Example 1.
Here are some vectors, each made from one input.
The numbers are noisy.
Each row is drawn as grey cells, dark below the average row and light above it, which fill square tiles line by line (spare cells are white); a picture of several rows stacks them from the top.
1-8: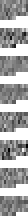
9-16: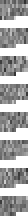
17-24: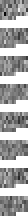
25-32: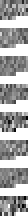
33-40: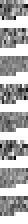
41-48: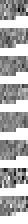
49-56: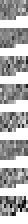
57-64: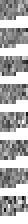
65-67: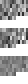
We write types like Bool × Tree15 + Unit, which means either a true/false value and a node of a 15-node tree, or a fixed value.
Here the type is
Label7 + Line3 × Line5.
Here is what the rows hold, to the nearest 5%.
About 45% of them hold one of 7 labels. The rest hold a point on a 3-point line and a point on a 5-point line.
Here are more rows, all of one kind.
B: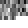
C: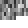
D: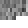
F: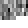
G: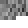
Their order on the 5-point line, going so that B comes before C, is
D, F, B, C, G.
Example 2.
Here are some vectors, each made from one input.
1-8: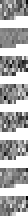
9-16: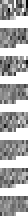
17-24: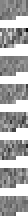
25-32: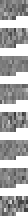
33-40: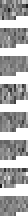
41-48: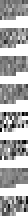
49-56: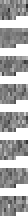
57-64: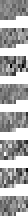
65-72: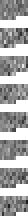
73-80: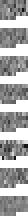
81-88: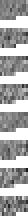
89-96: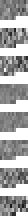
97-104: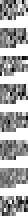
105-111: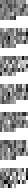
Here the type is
Bool × Label7.
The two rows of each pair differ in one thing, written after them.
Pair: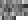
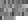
the label
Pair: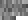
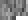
the label
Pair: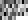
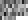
the label
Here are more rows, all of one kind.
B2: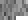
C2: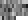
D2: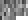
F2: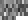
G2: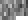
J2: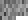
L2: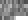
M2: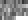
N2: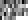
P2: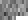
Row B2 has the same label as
C2, D2, J2 and L2.
